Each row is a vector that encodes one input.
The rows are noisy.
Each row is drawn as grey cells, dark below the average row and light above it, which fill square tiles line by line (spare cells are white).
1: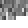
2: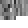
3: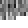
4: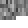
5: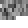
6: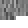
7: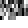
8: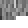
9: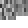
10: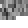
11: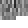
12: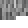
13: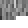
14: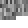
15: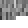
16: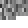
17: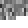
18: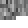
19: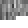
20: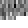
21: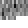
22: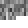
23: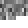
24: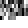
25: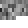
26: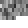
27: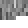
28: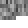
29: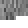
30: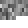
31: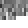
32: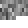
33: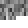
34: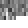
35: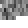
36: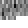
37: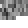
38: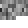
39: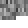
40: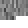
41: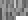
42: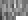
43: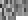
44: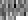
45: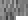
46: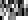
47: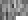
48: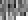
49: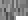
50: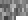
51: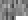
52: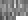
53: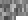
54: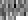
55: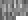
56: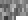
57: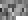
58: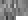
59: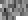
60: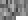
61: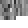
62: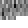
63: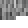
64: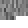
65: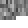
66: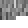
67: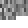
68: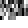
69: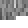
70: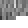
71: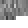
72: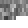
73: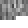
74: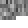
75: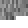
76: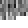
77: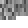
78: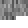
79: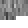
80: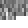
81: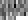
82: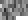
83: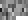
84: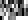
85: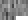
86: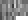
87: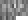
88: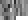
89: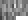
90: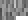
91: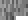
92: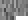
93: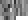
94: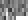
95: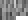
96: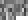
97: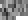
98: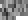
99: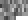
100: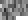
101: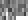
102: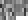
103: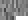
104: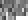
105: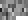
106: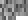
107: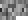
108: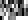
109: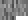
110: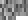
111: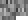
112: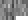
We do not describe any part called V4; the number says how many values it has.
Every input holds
a list of up to two items, each either a point on a 5-point line, or a true/false value and a value of V4.
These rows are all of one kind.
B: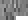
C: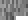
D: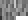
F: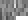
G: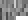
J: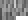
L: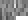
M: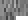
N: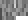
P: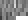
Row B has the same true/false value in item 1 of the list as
C and M.
